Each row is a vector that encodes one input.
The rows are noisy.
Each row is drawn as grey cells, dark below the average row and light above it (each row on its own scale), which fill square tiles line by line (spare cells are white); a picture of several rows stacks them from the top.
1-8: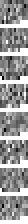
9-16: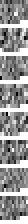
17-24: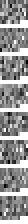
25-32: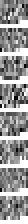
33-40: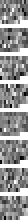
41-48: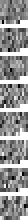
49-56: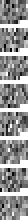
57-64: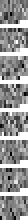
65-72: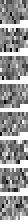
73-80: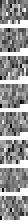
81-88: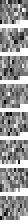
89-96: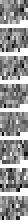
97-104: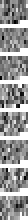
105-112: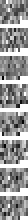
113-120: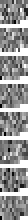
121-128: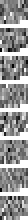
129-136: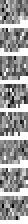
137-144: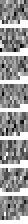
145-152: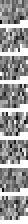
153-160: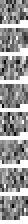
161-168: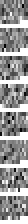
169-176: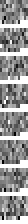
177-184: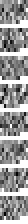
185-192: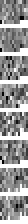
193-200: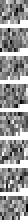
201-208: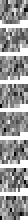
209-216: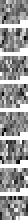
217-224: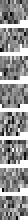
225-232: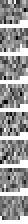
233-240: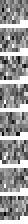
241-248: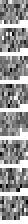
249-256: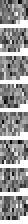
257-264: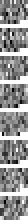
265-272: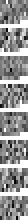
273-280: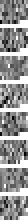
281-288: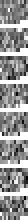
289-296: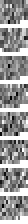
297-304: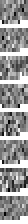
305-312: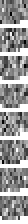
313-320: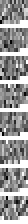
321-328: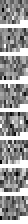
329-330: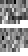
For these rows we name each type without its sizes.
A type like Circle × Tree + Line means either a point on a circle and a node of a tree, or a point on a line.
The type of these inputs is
(Bool × Bool × Bool × Bool + Tree) × (Tree + Unit) + List(Line × Line).
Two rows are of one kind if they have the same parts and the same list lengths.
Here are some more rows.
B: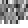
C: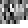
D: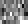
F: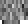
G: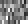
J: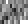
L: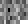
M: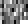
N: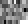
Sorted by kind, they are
B
C
D, F
G
J, L
M
N

